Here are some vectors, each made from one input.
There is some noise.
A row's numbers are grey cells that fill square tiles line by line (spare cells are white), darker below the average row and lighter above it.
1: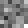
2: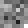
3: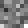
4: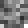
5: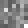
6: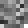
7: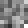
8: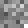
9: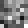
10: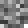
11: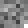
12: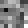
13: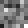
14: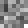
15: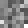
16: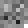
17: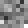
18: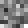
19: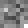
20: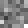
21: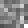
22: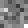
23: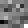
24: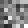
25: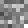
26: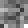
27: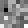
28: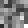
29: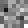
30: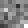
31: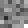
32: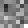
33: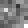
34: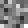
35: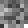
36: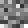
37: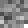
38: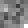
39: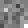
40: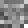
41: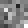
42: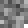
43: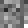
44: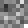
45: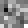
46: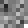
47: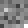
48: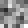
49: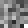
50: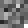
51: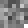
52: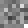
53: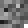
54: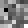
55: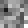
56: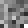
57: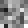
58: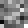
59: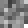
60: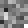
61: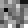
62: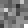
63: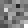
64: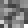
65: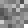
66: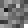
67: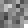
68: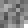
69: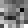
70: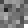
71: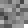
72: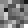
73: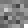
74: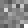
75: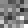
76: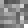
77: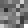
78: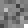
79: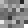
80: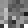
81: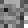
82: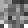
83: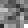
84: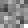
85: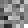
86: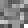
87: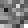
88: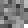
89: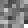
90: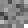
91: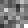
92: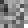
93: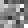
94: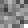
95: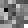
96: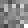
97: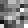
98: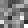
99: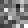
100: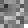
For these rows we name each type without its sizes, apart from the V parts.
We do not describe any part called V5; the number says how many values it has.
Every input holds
either a true/false value and a value of V5, or a list of points on a line.
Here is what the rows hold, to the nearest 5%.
About 40% of them hold a true/false value and a value of V5. The rest are lists of points on a line.
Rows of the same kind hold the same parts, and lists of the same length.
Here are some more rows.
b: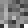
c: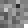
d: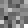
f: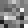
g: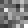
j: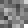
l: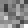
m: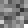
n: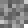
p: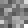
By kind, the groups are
b
c, g
d, j, m, n, p
f, l

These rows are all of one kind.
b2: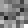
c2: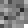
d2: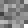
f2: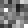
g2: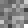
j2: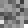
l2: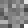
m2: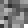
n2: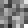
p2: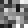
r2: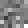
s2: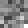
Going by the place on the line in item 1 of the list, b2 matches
c2, f2, j2 and s2.
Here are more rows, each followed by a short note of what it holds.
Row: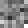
a list of two items
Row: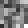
a list of two items
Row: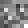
a list of one item
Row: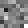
a true/false value and a value of V5
